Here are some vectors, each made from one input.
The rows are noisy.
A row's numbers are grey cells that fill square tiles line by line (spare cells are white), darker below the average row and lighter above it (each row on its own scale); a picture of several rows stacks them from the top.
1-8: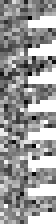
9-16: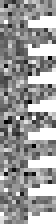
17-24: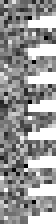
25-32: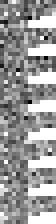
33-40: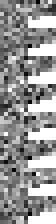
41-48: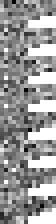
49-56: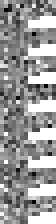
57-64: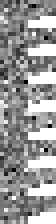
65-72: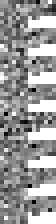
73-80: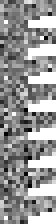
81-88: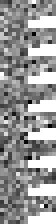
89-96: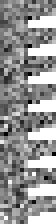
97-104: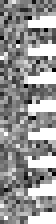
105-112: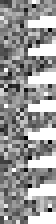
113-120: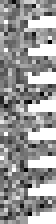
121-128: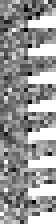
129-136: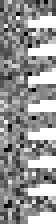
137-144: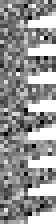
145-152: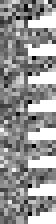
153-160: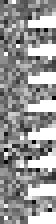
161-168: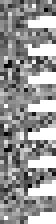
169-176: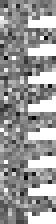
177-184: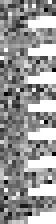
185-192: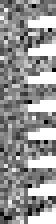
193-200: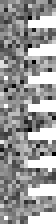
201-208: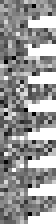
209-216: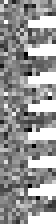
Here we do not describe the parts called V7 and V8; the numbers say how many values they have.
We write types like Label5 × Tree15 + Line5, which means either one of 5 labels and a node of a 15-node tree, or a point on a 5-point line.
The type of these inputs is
Bool × (Tree11 + V7) + V8.
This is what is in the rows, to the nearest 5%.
About 75% of them hold a true/false value, together with either a node of an 11-node tree, or a value of V7. The rest hold a value of V8.
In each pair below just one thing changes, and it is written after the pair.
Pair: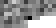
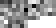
the true/false value
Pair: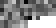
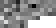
the true/false value
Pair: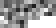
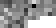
the value of V7
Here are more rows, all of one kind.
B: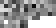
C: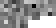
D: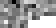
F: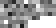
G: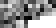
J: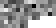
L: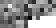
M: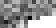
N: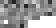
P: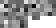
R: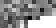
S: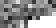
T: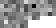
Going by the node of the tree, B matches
G, P and T.
